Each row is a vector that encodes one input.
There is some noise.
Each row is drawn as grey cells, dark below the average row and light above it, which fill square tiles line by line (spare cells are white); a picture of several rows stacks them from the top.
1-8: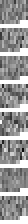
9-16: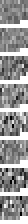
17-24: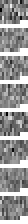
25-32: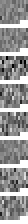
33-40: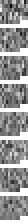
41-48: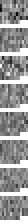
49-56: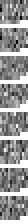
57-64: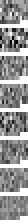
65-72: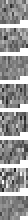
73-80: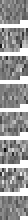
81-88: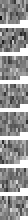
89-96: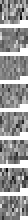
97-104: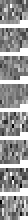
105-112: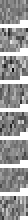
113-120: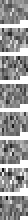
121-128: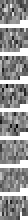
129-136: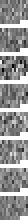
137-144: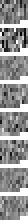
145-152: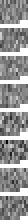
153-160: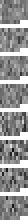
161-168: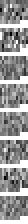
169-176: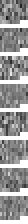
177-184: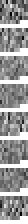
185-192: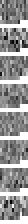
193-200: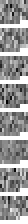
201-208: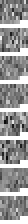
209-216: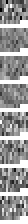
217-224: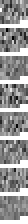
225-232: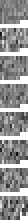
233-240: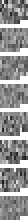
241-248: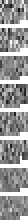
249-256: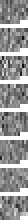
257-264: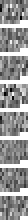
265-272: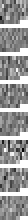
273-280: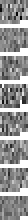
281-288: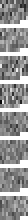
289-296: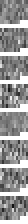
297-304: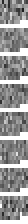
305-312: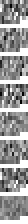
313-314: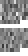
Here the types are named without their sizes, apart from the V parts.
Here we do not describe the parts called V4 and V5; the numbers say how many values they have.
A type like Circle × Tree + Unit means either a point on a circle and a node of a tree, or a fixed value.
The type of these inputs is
Bool × Bool × Bool × Bool + (Circle + Line) × (Line + V5) + V4.
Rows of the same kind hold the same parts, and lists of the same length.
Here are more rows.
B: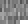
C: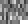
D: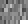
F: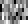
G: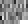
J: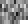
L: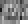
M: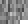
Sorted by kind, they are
B, L
C
D
F, J
G
M

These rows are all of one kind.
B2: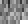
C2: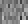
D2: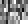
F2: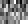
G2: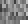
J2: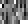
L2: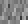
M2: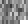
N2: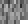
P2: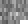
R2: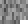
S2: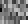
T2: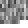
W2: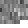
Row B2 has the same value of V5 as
M2, R2 and S2.
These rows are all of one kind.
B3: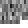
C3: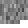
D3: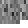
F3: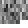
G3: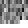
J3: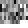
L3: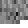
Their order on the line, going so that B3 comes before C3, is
B3, C3, G3, F3, L3, D3, J3.
